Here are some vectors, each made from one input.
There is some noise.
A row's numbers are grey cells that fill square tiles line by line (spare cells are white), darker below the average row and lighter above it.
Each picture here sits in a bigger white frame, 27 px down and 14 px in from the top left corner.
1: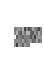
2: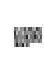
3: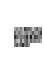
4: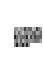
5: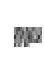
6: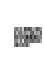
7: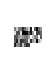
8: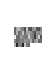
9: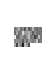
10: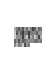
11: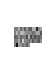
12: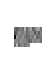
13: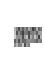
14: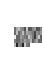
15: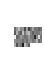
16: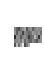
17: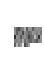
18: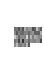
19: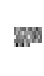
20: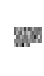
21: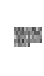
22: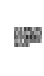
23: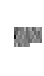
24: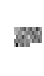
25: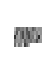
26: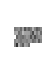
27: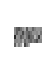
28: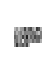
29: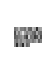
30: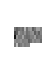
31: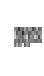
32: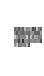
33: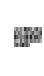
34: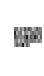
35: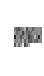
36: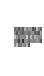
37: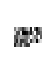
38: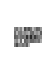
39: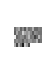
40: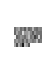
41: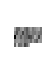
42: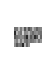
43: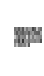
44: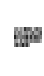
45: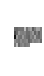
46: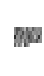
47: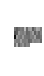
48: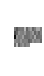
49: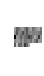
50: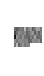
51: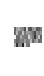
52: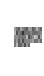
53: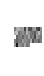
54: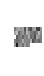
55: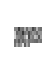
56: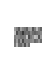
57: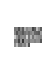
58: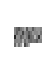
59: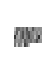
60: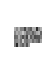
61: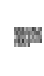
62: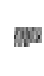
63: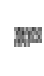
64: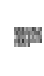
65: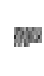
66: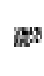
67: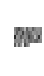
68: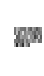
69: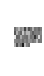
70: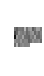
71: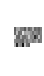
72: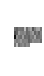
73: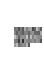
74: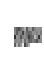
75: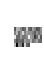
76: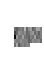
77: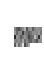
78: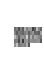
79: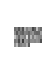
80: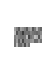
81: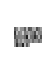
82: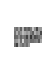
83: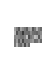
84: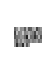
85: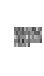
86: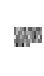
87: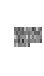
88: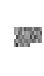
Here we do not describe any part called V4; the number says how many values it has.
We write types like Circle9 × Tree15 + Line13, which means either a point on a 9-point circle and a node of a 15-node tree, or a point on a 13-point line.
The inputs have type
List2(Bool × V4).
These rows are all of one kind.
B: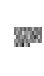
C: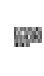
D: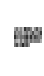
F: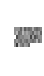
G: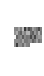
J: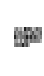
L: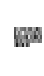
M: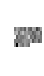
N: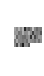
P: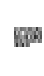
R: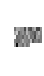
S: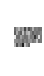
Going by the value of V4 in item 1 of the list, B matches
C, L, P and S.
